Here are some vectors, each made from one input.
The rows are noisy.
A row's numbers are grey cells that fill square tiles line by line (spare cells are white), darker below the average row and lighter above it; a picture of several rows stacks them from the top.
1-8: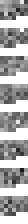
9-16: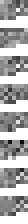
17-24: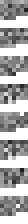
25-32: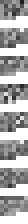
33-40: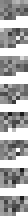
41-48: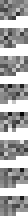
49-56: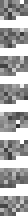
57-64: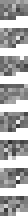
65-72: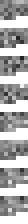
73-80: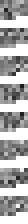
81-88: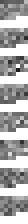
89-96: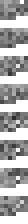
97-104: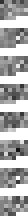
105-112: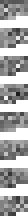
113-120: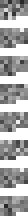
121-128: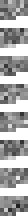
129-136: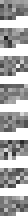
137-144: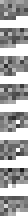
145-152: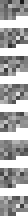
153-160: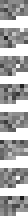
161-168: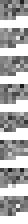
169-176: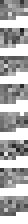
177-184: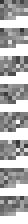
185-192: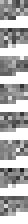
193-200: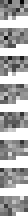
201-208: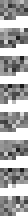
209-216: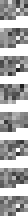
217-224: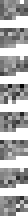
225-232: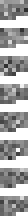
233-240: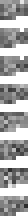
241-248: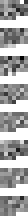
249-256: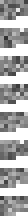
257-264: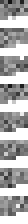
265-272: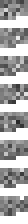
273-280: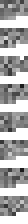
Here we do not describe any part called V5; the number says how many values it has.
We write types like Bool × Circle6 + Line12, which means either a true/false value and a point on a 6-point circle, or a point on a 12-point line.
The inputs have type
Bool × (Circle11 + Unit) + Line6 × (Line6 + V5) × V5.
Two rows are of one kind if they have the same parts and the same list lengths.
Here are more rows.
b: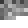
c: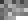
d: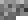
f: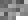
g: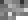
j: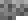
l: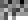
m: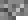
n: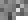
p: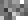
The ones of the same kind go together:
b, c, g
d, j, p
f, l
m, n

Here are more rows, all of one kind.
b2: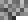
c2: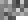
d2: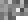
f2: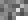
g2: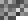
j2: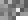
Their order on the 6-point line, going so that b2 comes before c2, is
b2, g2, d2, j2, c2, f2.
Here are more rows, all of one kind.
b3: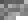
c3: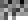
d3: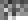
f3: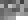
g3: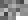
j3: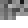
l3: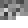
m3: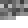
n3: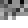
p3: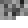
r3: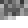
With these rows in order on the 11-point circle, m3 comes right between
j3 and p3.
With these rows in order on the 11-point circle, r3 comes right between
n3 and p3.
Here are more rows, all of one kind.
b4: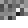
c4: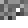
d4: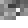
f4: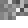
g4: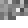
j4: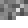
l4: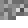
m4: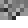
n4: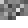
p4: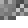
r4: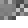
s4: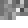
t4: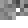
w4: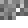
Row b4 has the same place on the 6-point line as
f4, l4, m4 and r4.
